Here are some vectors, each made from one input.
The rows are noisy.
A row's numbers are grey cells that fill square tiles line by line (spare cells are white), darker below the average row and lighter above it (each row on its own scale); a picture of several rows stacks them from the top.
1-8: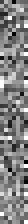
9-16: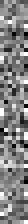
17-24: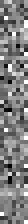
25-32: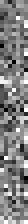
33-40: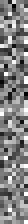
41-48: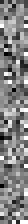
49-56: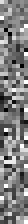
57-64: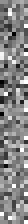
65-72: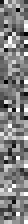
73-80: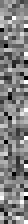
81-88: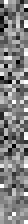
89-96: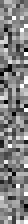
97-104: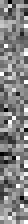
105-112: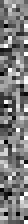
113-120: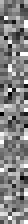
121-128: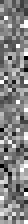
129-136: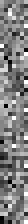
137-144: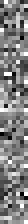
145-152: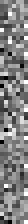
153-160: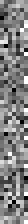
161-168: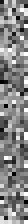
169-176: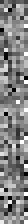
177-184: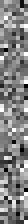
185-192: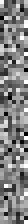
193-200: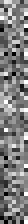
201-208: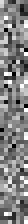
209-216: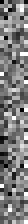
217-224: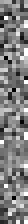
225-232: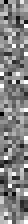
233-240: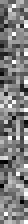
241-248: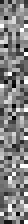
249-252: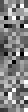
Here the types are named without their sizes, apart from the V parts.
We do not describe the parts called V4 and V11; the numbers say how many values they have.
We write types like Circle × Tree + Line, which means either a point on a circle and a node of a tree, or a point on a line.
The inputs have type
(Bool × Bool × Bool + V11) × V4 + Label.
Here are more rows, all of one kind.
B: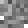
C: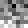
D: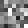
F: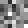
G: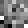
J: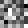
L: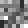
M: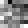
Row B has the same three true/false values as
G and L.
